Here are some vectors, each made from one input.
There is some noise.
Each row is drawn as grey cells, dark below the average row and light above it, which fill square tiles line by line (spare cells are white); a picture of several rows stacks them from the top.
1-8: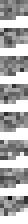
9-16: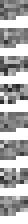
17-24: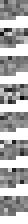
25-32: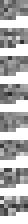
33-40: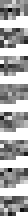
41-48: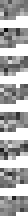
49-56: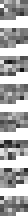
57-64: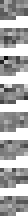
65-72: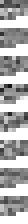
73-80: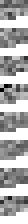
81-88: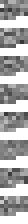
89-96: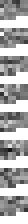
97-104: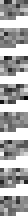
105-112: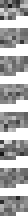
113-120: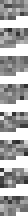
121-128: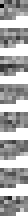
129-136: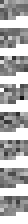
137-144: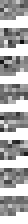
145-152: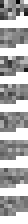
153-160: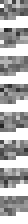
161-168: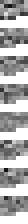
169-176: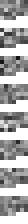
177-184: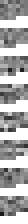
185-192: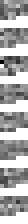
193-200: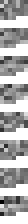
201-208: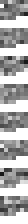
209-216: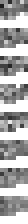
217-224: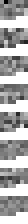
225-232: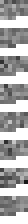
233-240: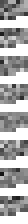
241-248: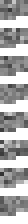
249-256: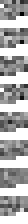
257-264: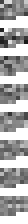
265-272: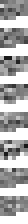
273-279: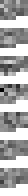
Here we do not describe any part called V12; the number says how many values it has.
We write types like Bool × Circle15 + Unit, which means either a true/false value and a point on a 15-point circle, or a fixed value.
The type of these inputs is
(Bool × Bool × Bool + Label6) × V12.
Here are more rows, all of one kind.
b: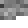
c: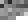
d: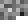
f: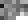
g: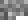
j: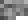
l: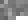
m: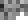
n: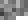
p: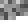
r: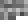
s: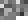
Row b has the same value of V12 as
m and r.
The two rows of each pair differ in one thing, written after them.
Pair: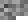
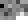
the value of V12
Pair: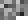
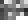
the label
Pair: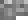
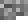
the value of V12
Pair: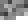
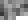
the label
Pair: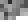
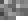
the value of V12
